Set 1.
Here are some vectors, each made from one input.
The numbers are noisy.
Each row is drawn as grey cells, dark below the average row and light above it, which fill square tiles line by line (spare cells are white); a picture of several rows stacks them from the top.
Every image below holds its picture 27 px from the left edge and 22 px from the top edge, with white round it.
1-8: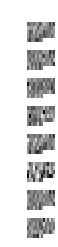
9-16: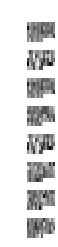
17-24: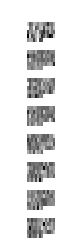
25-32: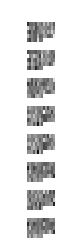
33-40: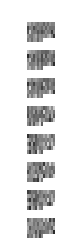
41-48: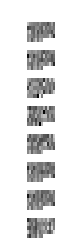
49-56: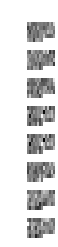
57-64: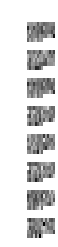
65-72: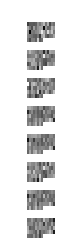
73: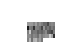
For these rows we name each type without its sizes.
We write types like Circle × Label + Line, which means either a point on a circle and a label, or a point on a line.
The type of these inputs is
Bool × Circle + Unit.
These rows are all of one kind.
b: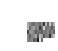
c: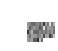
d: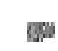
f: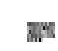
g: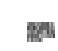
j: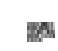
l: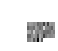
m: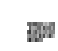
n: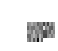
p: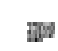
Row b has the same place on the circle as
c, d, m and p.
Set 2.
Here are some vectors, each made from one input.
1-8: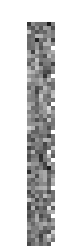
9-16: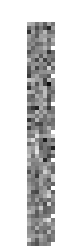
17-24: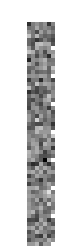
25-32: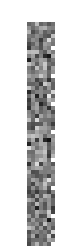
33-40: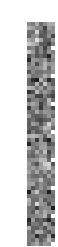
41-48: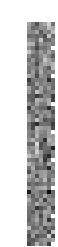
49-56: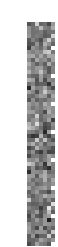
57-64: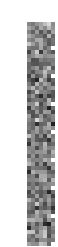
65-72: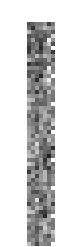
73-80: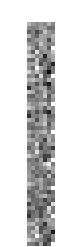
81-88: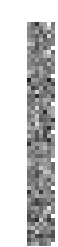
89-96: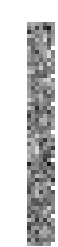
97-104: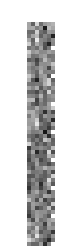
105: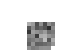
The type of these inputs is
Line5 + Line6.
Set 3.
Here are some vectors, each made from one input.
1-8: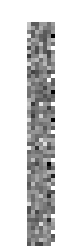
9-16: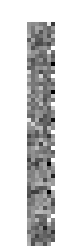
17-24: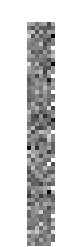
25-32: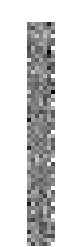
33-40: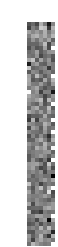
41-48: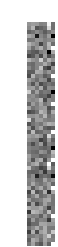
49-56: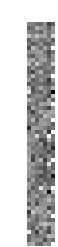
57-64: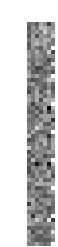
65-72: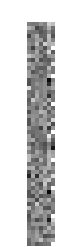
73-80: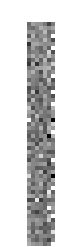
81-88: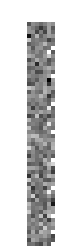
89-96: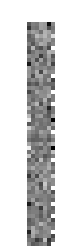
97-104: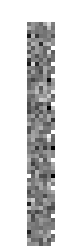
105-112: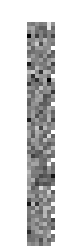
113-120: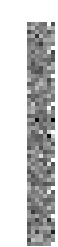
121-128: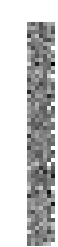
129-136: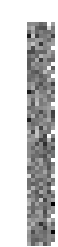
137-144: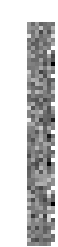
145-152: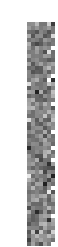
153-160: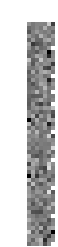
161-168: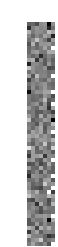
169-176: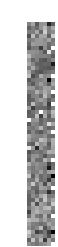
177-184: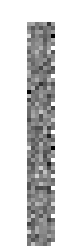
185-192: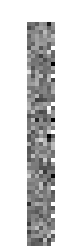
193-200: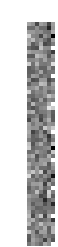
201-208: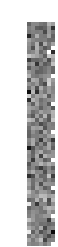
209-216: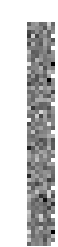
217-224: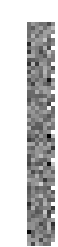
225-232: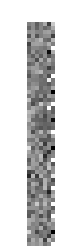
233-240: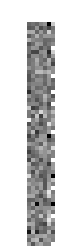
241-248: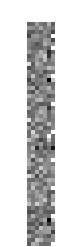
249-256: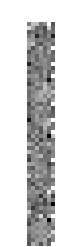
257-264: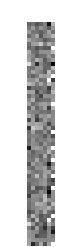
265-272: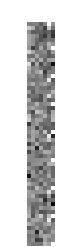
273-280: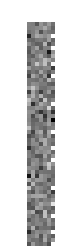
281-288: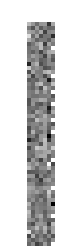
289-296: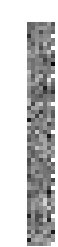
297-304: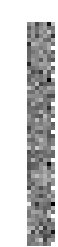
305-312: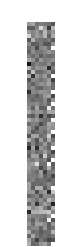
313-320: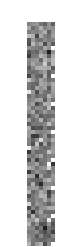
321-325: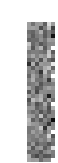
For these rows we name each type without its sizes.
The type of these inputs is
Bool × Bool × Bool × Bool × Label.
